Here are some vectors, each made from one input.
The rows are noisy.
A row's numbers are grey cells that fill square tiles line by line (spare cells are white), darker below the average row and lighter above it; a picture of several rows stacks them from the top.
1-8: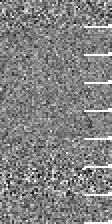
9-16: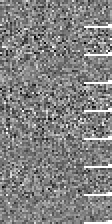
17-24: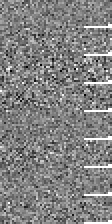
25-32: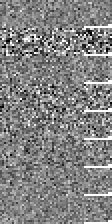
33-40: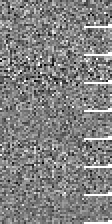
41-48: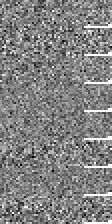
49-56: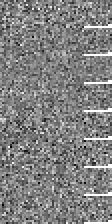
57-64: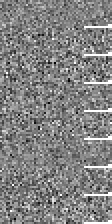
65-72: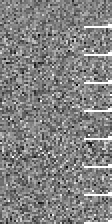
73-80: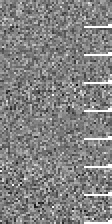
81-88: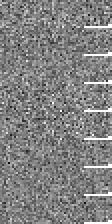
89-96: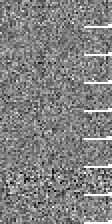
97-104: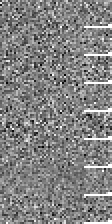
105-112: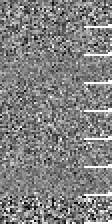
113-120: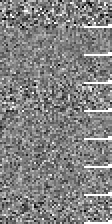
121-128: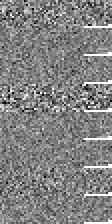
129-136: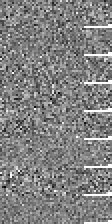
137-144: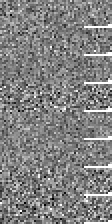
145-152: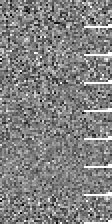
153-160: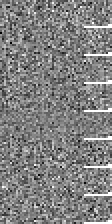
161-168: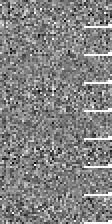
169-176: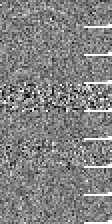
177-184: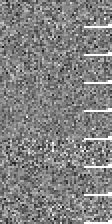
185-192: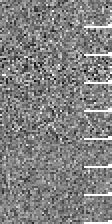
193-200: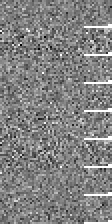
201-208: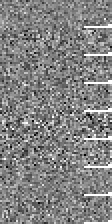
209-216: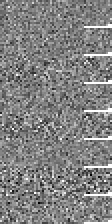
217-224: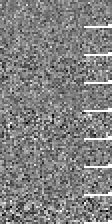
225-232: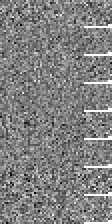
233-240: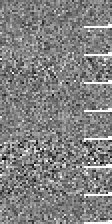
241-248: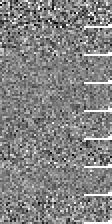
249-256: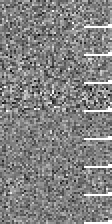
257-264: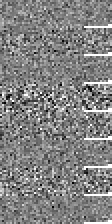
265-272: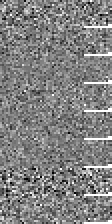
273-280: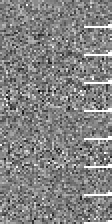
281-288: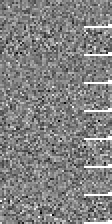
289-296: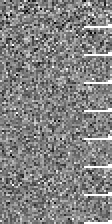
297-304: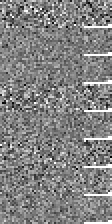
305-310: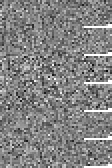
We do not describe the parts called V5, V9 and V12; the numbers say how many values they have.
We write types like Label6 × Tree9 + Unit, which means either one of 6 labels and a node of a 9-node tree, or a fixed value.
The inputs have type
Bool × V9 + (Line7 + V5) × V12 + Line8.
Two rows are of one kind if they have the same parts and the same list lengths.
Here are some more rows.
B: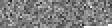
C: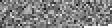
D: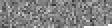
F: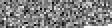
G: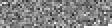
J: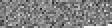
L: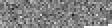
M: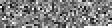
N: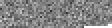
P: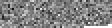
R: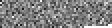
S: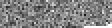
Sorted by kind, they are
B, D, F, J
C, R
G, L, M, N, P
S

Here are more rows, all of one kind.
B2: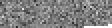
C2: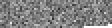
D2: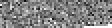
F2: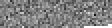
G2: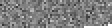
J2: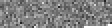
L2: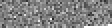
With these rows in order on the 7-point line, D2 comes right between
F2 and L2.
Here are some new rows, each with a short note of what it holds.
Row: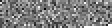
a point on an 8-point line
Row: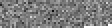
a point on a 7-point line and a value of V12
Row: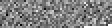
a point on an 8-point line
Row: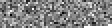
a value of V5 and a value of V12
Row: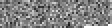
a true/false value and a value of V9
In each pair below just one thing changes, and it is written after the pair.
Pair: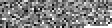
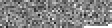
the value of V9
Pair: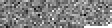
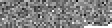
the value of V9
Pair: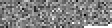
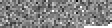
the true/false value
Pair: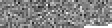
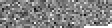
the value of V9
